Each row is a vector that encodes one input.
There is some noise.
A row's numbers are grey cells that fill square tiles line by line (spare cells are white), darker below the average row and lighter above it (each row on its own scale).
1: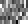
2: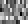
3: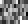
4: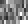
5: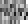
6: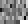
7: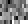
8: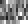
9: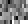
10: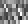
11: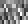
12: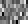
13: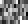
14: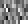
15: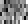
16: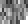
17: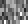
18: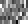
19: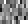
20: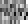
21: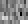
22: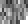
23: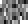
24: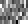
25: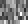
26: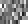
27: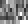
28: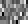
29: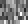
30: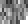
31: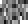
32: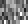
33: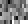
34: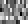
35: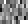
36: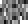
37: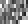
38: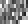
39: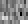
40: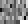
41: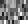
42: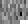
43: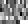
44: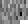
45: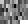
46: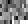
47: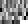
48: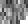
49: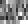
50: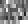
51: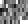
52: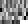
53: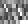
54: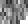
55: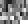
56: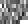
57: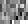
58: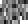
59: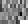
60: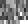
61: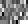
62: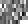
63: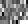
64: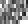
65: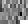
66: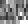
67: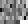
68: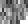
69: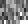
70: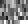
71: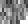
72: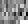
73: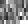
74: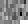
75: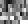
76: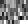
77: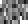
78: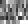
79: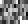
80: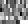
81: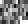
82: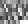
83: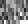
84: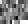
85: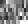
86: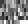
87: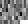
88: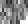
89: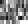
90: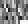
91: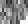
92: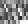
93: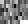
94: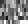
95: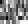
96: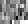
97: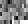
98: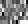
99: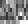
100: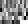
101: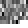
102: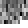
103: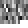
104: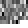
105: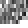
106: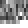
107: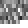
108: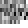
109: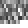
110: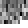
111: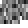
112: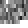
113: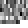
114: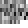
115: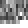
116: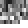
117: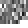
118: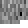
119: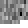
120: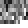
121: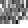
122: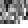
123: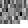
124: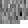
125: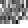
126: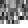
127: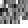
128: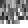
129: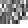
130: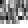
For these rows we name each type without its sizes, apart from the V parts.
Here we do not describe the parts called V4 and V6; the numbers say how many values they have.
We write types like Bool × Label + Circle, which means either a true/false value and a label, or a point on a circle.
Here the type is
List(Line) + V4 × V6.
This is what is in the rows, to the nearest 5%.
About 45% of them hold a value of V4 and a value of V6. The rest are lists of points on a line.
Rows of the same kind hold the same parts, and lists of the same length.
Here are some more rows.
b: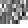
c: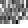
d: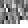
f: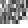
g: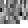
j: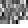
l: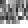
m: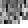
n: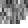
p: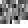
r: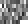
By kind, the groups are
b, c, f, j, r
d, l
g, m, p
n

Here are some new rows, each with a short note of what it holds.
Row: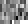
a value of V4 and a value of V6
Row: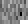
a value of V4 and a value of V6
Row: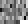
a value of V4 and a value of V6
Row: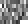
a list of one item
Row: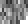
the empty list
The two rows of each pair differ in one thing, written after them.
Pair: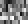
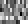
the value of V4
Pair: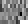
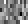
the value of V6
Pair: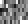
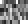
the value of V6
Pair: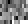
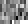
the value of V4
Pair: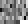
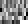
the value of V6
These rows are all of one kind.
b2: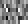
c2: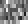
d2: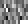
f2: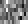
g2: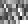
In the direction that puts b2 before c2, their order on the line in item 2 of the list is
d2, g2, b2, c2, f2.
